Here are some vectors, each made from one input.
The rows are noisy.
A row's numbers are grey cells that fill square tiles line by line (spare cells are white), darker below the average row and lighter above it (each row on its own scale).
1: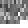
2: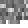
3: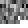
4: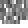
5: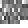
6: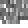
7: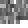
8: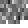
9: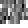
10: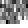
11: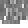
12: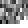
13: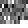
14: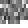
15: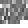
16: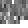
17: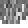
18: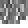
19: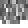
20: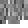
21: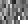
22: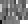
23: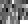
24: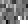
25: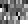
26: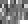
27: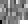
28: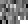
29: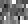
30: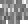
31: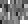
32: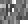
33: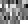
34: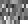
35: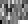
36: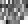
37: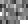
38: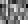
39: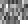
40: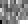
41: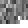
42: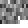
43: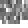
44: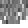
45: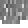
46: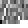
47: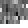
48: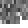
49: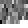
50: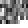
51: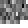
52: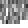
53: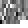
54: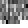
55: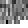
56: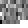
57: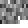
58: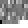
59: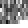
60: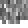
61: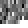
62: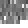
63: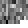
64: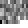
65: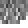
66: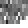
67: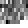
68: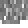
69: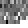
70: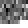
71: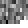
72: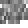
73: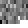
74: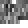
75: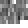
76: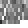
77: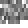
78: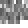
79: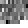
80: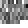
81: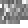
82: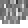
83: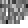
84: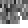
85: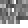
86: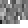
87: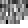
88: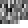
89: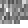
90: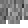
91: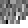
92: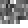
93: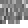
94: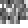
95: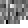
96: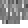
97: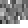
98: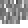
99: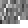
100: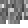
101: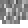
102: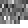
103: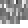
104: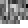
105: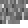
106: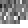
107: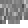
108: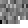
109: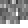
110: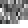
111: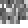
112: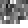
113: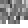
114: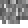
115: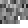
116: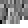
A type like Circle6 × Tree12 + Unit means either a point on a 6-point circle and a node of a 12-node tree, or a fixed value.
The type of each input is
(Bool × Label8 + Unit) × Label8.
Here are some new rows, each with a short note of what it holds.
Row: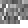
one of 8 labels
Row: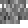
two labels (each one of 8) and a true/false value
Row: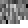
one of 8 labels
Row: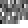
two labels (each one of 8) and a true/false value
